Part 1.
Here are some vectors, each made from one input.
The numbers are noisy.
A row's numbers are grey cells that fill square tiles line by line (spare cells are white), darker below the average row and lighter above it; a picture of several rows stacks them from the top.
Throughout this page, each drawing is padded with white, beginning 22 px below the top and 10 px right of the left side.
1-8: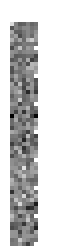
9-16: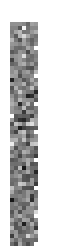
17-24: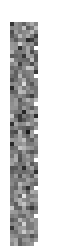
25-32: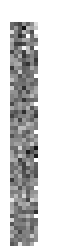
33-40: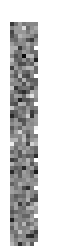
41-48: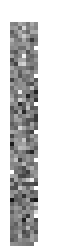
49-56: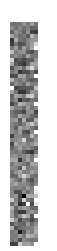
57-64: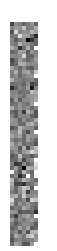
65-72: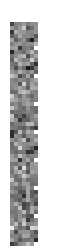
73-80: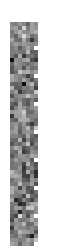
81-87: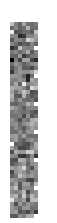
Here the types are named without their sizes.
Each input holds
a list of points on a line.
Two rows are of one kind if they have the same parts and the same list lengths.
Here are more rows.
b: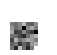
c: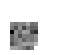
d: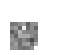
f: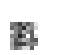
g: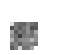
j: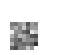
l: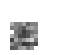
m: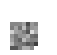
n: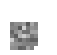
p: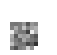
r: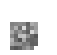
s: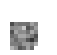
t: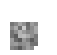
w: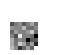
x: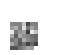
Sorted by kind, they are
b, c, g, l
d, j, m, n, p, r, s, t, w, x
f

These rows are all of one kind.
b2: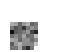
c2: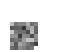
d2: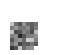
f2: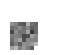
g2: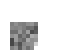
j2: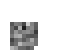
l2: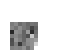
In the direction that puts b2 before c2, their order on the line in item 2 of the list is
b2, c2, j2, g2, l2, f2, d2.
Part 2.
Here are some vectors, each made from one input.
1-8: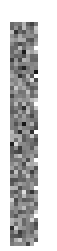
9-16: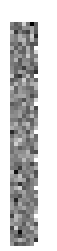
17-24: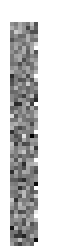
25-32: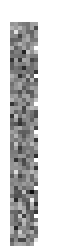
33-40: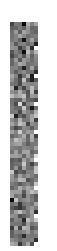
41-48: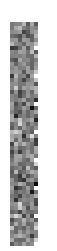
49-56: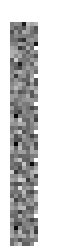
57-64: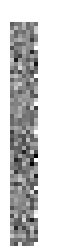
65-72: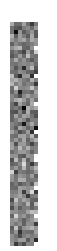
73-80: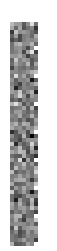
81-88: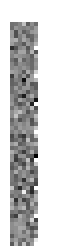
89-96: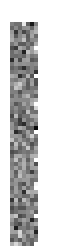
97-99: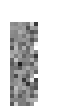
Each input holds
a point on each of two 10-point lines and a true/false value.
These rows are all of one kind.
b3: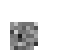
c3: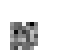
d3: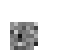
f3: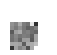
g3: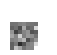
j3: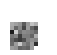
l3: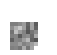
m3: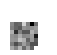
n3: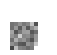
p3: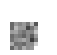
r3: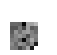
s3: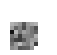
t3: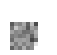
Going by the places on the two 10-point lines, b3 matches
d3, j3 and s3.
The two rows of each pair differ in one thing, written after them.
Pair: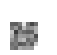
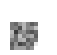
the true/false value
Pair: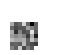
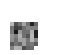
the true/false value
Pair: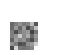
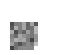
the true/false value
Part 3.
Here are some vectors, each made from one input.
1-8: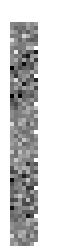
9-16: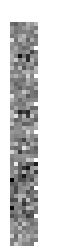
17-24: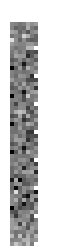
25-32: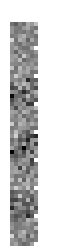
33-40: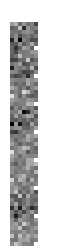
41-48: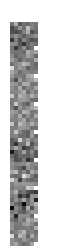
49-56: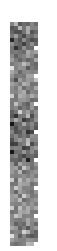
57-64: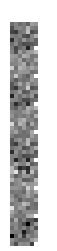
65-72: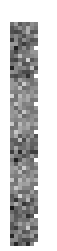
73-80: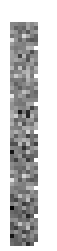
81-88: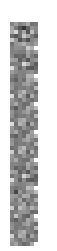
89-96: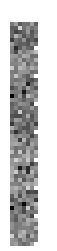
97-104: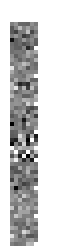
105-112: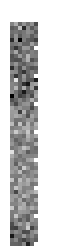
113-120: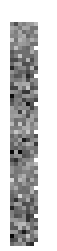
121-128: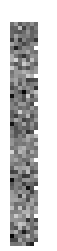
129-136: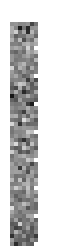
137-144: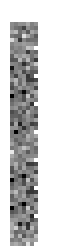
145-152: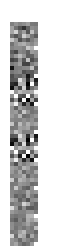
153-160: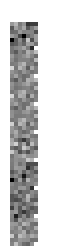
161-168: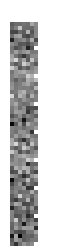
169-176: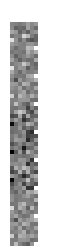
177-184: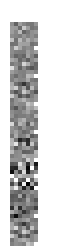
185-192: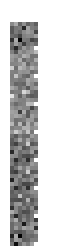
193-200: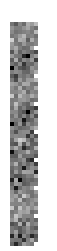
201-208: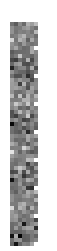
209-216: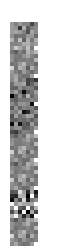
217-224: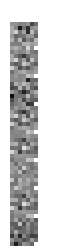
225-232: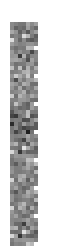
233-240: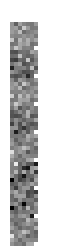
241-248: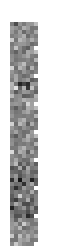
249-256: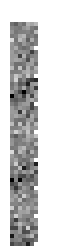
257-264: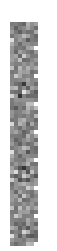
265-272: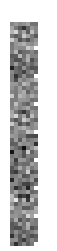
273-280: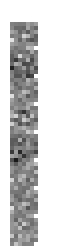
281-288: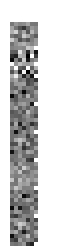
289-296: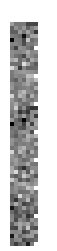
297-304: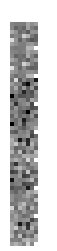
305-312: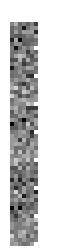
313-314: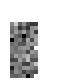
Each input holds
a list of up to two points on a 10-point circle.
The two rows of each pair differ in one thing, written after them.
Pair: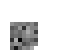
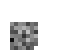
the place on the 10-point circle in item 1 of the list
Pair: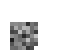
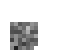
the place on the 10-point circle in item 1 of the list
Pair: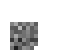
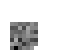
the place on the 10-point circle in item 2 of the list
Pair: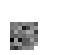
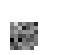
the place on the 10-point circle in item 2 of the list
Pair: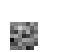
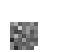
the place on the 10-point circle in item 1 of the list
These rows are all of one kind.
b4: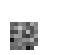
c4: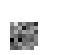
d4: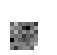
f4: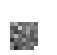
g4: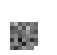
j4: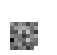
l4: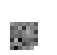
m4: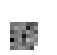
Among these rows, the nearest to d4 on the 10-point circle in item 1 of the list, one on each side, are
c4 and m4.
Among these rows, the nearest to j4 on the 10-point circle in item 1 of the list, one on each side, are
b4 and m4.
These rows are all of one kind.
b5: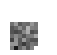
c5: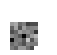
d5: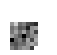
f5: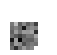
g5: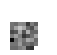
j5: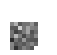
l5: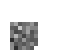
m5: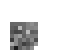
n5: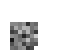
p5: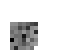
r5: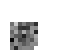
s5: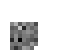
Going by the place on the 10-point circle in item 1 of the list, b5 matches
j5, l5 and m5.
